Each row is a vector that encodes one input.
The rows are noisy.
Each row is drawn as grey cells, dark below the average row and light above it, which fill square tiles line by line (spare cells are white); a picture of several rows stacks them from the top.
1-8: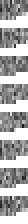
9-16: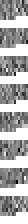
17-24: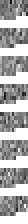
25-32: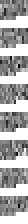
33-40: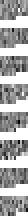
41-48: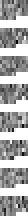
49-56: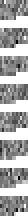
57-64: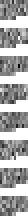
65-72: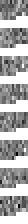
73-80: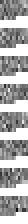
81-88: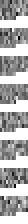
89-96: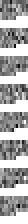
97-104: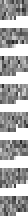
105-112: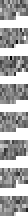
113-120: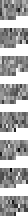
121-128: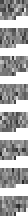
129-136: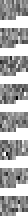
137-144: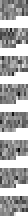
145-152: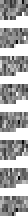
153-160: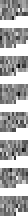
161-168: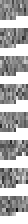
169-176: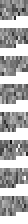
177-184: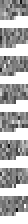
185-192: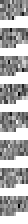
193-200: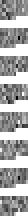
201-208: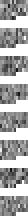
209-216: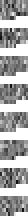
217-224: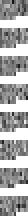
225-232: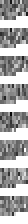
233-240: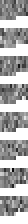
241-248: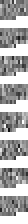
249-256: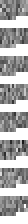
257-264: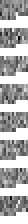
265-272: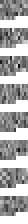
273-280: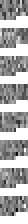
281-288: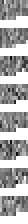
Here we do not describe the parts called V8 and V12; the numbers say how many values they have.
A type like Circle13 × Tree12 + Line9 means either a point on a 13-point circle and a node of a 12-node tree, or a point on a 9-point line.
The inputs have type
Line7 × List2(Line4) + List2(V12) × V8.
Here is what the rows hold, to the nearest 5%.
About 45% of them hold a point on a 7-point line, together with a list of up to two points on a 4-point line. The rest hold a value of V8, together with a list of up to two values of V12.
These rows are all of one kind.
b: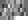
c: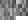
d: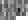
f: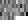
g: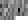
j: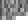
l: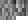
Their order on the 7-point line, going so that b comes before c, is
j, d, g, b, f, l, c.
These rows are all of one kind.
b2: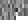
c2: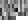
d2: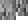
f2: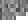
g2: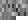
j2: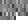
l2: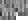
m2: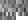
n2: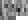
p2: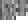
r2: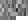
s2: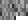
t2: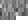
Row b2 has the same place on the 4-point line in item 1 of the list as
c2, l2 and p2.
